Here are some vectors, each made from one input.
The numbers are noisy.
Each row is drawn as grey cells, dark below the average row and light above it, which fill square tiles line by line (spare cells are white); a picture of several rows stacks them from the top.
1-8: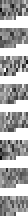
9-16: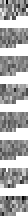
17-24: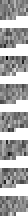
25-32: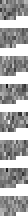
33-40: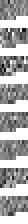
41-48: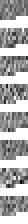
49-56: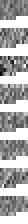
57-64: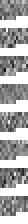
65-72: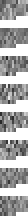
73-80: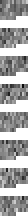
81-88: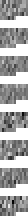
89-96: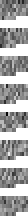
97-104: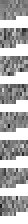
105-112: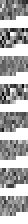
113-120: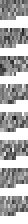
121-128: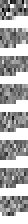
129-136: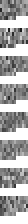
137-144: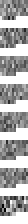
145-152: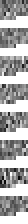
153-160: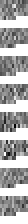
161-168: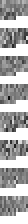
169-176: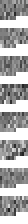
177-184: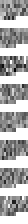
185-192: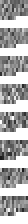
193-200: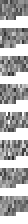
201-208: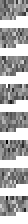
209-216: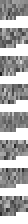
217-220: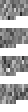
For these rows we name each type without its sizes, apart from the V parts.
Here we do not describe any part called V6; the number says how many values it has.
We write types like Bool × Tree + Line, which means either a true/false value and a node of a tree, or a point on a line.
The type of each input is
List(Bool × V6).
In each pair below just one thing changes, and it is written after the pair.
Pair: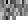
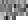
the true/false value in item 1 of the list
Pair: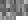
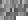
the value of V6 in item 1 of the list
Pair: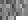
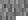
the value of V6 in item 1 of the list
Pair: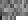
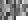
the value of V6 in item 1 of the list
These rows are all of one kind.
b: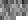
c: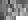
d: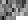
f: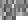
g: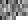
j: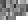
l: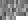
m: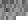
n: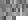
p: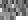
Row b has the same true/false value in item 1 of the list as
d, g and l.
